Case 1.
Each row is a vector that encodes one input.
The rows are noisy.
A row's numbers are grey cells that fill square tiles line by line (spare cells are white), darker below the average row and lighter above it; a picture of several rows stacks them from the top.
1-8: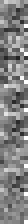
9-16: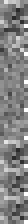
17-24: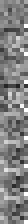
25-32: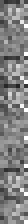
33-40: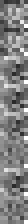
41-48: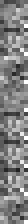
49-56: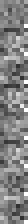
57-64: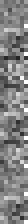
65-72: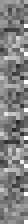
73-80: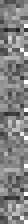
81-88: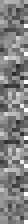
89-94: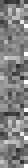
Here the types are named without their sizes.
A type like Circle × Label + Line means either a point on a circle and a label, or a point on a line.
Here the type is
Line.
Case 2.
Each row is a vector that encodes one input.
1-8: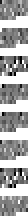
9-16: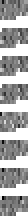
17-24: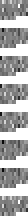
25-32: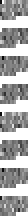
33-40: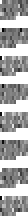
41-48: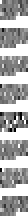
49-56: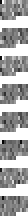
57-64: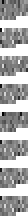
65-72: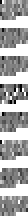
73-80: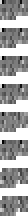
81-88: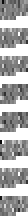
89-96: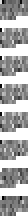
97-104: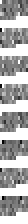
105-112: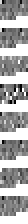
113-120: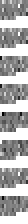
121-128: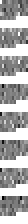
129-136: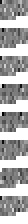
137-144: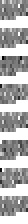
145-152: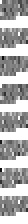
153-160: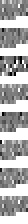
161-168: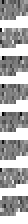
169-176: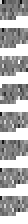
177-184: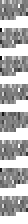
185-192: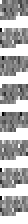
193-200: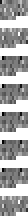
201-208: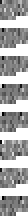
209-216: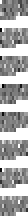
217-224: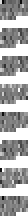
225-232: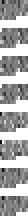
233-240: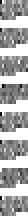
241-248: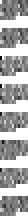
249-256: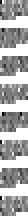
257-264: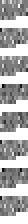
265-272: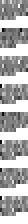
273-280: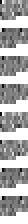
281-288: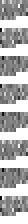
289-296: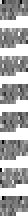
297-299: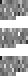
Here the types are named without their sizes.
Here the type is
Circle + Unit.
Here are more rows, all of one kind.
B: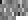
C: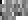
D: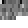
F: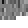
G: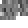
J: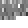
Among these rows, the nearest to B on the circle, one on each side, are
C and F.
